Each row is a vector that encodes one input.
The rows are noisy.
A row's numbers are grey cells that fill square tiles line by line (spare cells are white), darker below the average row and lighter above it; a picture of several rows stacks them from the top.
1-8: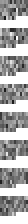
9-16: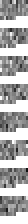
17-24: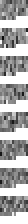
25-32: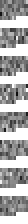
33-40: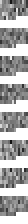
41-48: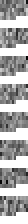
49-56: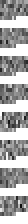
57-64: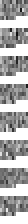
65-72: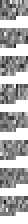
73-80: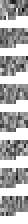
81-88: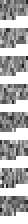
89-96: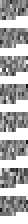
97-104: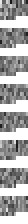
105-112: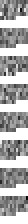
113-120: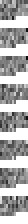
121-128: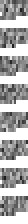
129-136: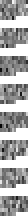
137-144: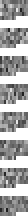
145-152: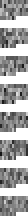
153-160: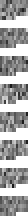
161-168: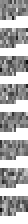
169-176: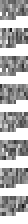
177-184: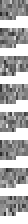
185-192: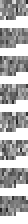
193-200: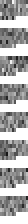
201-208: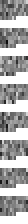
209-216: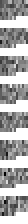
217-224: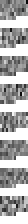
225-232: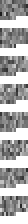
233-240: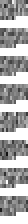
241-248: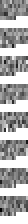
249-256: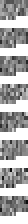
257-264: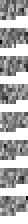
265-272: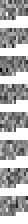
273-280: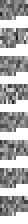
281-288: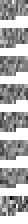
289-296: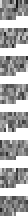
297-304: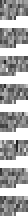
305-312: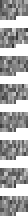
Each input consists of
either a point on a 9-point line and a true/false value, or a list of up to two points on a 7-point line.
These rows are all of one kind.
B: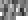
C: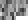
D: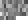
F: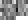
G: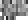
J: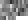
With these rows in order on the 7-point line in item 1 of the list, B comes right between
D and J.
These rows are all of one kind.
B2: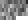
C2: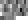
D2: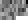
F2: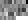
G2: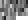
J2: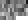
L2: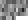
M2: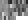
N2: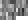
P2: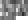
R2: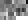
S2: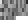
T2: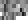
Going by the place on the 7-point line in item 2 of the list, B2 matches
F2 and N2.
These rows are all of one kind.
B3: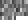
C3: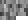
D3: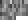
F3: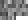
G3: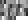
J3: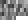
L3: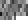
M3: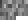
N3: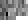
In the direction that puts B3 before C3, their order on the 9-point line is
N3, B3, M3, F3, J3, D3, L3, G3, C3.
